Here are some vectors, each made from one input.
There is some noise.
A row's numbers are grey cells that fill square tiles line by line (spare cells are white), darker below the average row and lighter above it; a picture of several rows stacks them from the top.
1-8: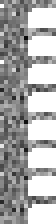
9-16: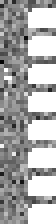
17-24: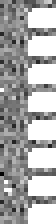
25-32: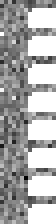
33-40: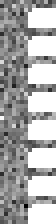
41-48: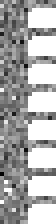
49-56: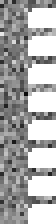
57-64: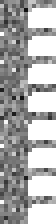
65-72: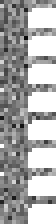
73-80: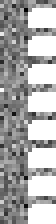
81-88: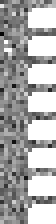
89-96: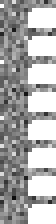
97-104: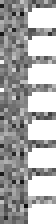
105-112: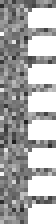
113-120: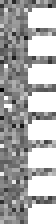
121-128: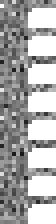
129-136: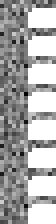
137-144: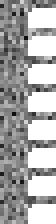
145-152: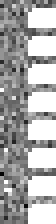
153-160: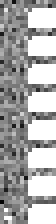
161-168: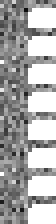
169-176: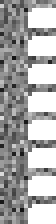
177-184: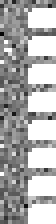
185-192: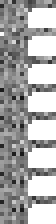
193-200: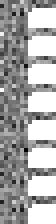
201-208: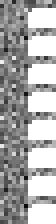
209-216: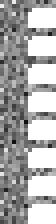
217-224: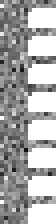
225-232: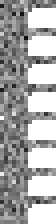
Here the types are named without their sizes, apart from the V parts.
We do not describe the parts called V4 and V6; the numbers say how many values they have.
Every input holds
either a true/false value, a value of V4 and a value of V6, or a list of points on a line.
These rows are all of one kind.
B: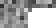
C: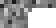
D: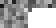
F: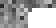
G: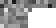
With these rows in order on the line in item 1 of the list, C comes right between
D and G.
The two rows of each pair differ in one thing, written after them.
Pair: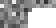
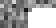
the true/false value
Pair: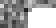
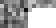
the value of V4
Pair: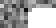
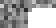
the value of V4
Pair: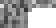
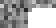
the value of V6
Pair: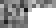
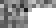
the value of V6
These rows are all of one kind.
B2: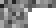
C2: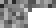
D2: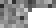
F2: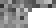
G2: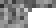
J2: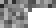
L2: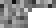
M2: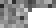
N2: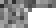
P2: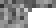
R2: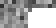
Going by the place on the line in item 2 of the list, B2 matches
G2, N2 and P2.
